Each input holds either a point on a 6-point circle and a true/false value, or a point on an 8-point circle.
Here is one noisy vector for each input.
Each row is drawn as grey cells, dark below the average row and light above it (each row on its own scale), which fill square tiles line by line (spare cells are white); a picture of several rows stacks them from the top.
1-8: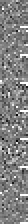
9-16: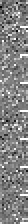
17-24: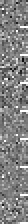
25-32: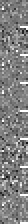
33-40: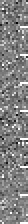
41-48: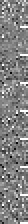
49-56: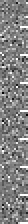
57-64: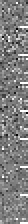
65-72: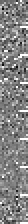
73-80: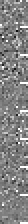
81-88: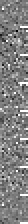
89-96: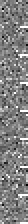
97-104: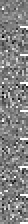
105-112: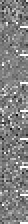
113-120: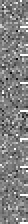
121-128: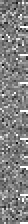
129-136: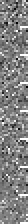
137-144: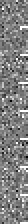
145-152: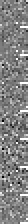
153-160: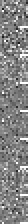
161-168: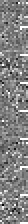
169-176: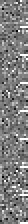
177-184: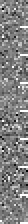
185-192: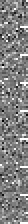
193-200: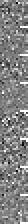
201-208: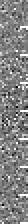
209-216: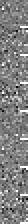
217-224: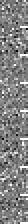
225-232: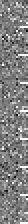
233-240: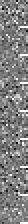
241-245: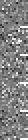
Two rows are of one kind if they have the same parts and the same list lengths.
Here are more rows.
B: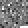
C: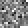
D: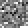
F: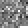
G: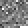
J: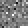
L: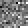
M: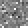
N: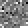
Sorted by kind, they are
B, G, J, L
C, D, F, M, N

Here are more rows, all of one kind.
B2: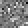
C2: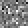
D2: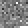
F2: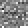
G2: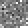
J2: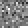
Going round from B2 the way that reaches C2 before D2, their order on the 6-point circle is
B2, F2, C2, G2, D2, J2.
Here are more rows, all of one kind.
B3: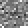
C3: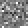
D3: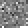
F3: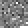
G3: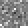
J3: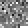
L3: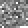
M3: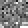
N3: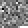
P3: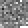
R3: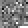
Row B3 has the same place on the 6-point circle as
D3 and M3.
